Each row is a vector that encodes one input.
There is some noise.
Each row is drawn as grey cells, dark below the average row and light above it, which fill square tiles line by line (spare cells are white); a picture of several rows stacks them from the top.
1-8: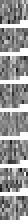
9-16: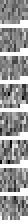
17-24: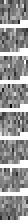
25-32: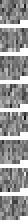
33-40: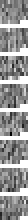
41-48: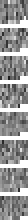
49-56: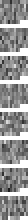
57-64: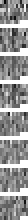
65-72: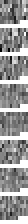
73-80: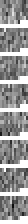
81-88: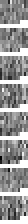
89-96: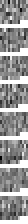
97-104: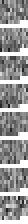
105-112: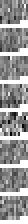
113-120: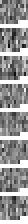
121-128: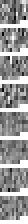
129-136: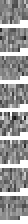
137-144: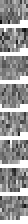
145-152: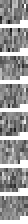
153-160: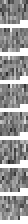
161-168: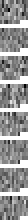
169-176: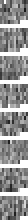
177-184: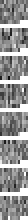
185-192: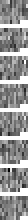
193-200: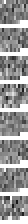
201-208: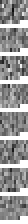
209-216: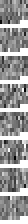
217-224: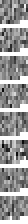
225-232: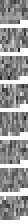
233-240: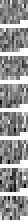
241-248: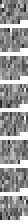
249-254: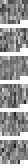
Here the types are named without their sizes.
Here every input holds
a true/false value, together with either a point on a circle, or a list of points on a line.
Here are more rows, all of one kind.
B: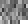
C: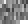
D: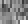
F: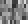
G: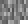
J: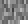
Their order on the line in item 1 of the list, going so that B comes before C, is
B, F, G, J, D, C.
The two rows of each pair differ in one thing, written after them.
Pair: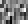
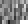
the true/false value
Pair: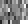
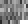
the true/false value
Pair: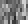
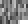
the true/false value
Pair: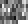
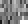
the place on the circle
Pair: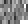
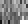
the true/false value
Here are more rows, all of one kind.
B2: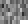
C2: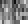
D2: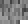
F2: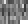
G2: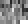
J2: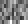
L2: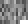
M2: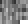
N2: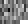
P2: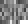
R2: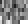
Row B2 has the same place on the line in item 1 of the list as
C2, G2, L2 and M2.
